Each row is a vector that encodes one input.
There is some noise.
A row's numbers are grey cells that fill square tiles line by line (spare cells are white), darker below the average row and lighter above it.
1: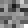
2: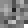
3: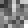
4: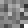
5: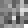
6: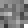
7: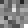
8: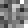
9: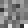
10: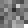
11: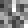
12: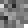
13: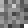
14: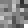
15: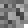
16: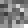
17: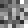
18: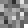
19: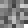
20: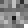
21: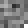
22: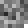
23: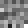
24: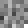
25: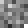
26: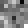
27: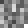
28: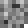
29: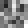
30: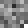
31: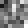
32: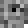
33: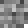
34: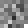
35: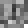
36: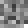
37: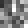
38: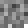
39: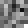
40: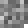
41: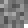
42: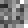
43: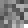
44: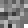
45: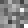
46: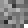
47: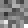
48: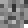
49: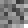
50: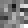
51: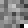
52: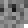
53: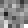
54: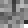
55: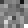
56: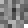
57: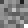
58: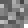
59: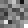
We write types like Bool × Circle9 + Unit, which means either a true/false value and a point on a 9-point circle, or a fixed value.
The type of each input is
(Bool × Bool × Bool × Bool + Unit) × Line5.
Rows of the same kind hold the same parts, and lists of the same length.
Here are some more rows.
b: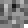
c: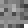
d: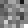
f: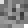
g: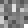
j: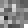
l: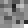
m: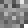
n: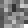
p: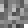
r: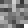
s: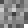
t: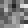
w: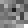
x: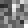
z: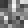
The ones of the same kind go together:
b, c, d, f, g, j, l, m, n, p, r, s, t, w
x, z

